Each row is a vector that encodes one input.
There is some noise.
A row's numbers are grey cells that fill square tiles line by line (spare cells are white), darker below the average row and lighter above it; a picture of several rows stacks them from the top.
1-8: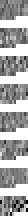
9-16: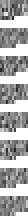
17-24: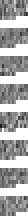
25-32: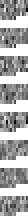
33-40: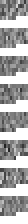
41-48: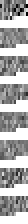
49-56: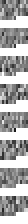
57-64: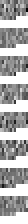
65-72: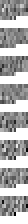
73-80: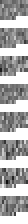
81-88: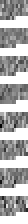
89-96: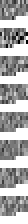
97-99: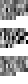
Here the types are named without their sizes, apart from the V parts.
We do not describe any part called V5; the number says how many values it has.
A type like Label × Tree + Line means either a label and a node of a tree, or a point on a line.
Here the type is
List(Bool × V5).
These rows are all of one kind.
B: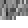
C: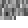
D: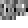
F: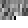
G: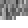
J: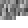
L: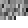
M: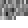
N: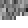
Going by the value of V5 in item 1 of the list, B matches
D and F.
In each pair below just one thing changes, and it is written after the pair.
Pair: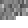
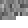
the value of V5 in item 2 of the list
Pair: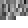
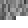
the true/false value in item 2 of the list
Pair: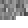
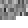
the value of V5 in item 1 of the list
